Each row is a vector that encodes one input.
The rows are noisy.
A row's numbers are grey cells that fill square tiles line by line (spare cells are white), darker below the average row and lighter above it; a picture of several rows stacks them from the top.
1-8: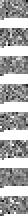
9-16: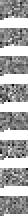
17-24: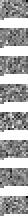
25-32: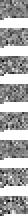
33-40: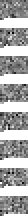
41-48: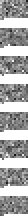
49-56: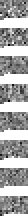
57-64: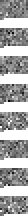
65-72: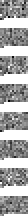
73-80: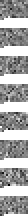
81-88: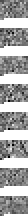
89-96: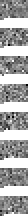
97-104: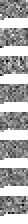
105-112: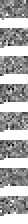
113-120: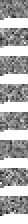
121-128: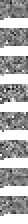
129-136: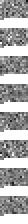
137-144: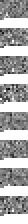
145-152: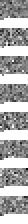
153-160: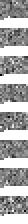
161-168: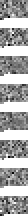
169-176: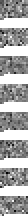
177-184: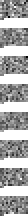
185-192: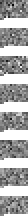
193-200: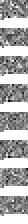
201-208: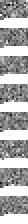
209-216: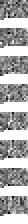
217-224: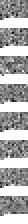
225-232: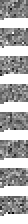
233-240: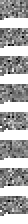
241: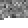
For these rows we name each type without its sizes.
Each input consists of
a node of a tree, together with either a label, or a node of each of two trees and a true/false value.
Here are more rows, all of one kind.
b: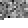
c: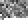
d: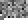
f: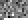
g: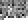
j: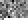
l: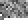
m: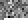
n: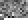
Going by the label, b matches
j and m.
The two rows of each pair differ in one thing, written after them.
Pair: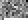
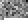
the true/false value
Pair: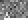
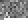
the node of one of the three trees
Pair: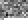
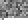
the true/false value
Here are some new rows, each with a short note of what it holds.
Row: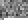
a node of each of three trees and a true/false value
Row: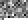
a label and a node of a tree
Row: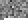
a node of each of three trees and a true/false value
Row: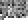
a label and a node of a tree
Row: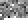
a label and a node of a tree
